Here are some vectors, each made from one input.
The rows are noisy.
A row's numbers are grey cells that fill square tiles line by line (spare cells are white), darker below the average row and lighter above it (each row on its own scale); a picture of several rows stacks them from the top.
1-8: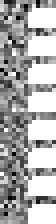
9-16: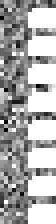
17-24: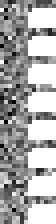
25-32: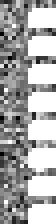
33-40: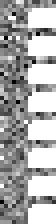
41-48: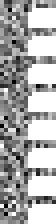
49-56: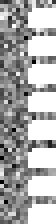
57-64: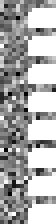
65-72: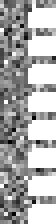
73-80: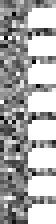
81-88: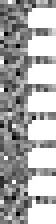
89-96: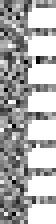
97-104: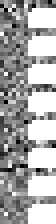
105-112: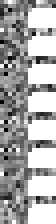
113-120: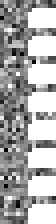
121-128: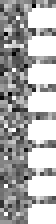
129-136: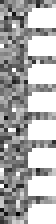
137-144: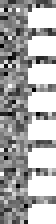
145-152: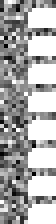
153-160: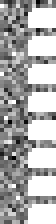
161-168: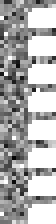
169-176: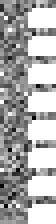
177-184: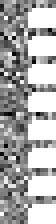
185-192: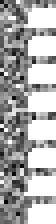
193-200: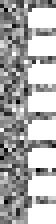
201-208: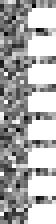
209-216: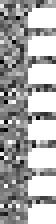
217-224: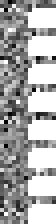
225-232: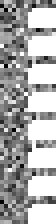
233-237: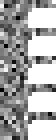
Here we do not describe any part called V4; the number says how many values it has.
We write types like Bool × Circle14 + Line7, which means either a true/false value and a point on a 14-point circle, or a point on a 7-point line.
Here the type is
Bool × Label6 × List2(V4).
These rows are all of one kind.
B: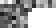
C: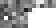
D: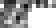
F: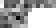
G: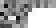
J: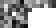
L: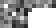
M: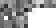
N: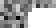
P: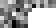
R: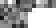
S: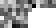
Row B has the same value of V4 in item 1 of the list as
F and G.
